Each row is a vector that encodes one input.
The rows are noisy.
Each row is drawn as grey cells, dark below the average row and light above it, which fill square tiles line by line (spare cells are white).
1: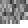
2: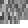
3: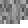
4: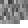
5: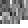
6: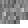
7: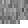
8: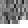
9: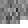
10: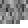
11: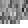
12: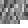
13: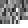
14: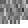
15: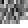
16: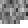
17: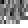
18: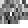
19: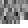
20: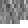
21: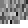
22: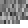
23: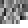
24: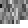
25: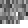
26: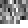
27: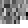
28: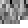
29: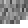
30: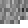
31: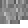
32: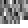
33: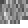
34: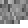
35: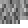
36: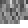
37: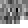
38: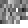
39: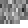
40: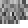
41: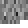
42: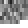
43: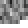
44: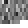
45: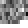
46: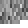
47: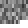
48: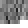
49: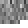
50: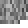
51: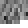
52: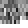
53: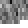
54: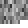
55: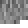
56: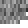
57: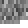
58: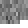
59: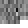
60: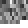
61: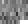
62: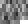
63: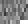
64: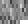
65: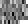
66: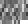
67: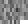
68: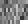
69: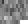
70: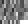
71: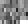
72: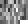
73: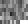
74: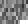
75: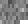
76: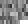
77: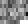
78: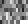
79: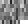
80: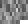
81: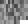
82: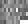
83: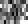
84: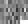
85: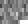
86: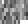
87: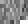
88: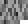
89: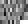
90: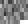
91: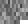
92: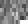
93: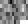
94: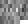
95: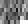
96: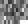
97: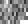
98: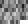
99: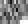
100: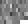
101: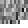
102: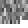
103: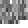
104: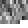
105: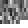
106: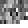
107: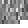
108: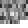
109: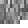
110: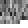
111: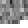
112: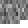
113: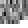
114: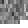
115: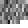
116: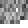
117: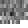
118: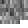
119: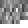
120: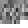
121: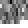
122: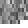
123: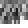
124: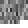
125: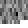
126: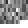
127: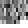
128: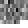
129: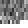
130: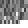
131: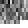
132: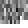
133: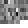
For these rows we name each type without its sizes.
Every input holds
a list of points on a line.
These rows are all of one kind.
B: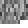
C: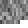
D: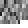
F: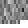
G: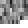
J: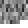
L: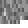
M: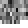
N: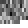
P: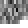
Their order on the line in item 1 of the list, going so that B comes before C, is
B, M, G, N, L, F, J, D, P, C.
